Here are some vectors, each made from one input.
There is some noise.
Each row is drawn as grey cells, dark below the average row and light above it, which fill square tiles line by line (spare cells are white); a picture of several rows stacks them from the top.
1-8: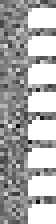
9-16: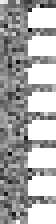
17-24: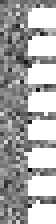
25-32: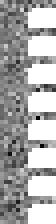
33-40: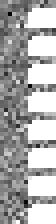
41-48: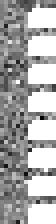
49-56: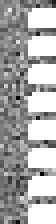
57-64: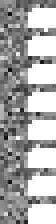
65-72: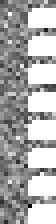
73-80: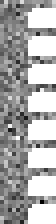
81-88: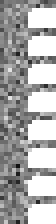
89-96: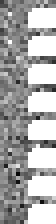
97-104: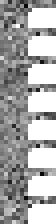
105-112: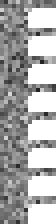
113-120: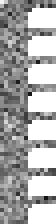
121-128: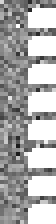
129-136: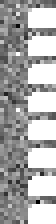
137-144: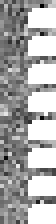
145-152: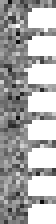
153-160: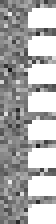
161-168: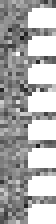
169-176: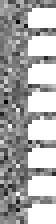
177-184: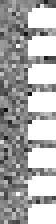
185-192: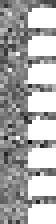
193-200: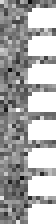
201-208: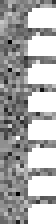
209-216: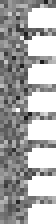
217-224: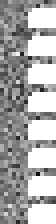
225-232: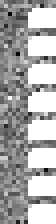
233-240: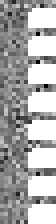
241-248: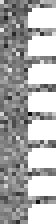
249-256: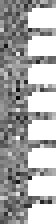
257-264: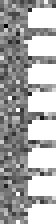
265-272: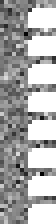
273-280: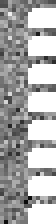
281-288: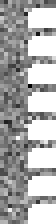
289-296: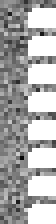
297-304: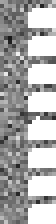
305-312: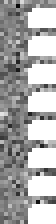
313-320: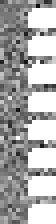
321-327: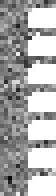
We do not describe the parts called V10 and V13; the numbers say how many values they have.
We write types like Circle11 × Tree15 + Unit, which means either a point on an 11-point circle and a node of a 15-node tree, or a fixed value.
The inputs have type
Bool × (Line7 + V10) × (Line12 + V13).
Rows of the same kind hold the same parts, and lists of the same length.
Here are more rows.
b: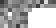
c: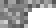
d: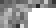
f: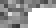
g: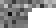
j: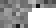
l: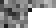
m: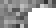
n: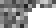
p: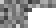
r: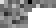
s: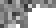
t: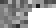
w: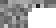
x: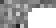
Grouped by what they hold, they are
b, c, d
f, j, m, t, w, x
g, l, p
n, r, s

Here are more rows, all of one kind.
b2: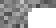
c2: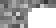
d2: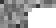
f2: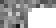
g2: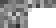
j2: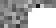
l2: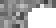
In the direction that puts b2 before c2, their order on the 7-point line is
b2, d2, f2, j2, l2, c2, g2.
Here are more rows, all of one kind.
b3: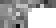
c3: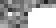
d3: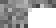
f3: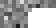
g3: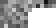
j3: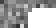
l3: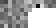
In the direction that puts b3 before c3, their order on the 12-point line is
f3, d3, l3, g3, b3, j3, c3.
